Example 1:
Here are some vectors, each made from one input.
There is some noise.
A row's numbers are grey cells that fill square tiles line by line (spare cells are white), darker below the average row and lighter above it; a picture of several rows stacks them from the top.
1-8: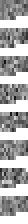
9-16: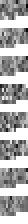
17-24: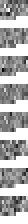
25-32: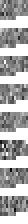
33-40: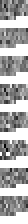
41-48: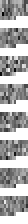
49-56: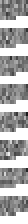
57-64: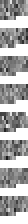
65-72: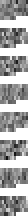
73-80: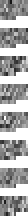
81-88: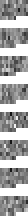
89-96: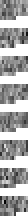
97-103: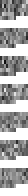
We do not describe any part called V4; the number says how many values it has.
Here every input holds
either a point on a 9-point line, or a node of a 9-node tree and a value of V4.
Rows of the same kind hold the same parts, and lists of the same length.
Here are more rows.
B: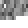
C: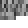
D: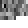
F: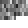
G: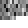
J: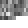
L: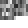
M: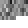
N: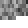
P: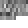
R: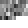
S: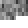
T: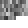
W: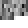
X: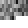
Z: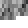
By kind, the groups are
B, M, N, P, S, W, X, Z
C, D, F, G, J, L, R, T

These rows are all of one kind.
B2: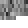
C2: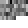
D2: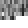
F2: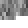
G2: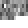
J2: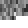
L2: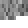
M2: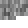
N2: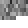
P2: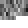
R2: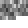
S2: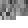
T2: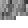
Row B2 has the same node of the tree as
J2, N2, P2 and T2.
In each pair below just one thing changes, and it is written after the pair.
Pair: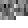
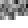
the node of the tree
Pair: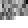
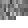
the node of the tree
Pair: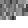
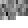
the value of V4
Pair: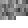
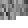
the value of V4
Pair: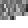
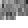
the value of V4
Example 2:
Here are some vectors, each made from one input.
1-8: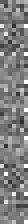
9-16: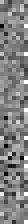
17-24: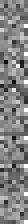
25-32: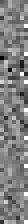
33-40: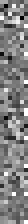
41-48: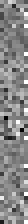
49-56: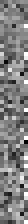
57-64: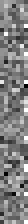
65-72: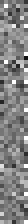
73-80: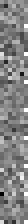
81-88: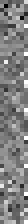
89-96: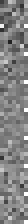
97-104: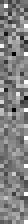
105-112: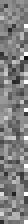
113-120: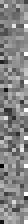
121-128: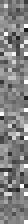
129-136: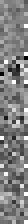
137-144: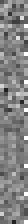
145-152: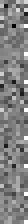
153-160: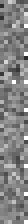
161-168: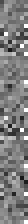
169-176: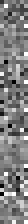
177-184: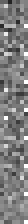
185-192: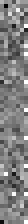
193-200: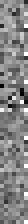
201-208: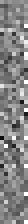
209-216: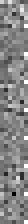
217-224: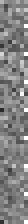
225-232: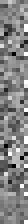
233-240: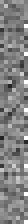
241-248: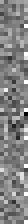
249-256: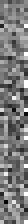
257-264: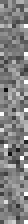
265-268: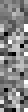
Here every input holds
a list of up to three points on a 14-point line.
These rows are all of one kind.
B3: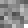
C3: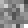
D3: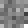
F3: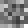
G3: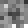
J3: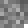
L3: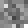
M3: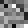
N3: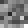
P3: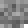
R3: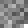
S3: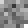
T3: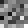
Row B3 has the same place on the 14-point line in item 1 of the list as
G3, N3 and T3.
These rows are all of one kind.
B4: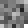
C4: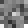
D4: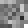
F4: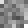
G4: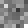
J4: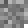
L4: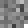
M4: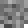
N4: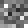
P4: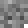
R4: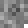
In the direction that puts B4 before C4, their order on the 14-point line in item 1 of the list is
R4, M4, J4, D4, P4, B4, F4, C4, G4, N4, L4.
